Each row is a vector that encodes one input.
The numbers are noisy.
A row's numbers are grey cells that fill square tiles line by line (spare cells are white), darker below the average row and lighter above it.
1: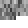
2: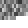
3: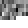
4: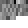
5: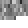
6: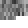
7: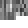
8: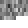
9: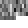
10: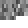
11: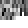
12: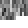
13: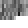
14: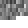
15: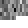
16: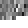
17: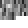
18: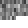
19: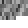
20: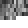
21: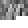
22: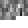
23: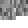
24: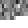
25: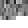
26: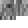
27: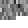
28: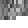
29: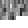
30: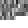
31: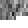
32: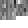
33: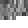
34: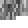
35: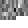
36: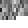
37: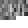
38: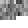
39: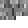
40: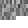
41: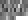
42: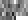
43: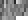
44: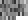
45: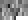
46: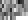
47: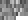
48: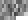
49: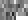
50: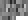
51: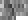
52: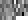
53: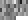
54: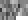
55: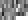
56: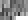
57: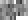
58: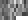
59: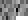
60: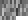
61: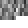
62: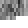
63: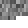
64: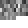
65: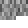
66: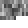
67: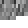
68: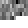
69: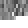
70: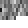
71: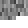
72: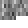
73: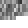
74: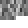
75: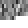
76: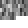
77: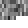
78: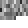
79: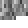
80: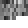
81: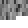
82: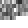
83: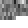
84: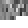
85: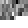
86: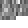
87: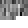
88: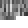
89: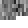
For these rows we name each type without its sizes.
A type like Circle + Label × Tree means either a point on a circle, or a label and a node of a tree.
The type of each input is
(Bool × Bool × Bool + Line) × Line.
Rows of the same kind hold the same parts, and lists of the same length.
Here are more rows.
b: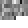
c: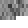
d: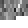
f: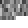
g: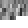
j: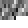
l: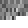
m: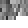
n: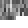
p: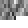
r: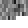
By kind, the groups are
b, c, j, m, p, r
d, f, g, l, n

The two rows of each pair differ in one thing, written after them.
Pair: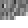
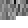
the place on the line
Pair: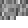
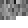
one of the three true/false values
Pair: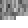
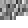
the place on the line
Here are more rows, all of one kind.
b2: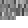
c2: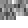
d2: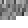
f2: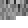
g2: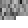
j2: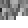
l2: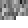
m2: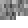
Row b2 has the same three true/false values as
d2 and f2.
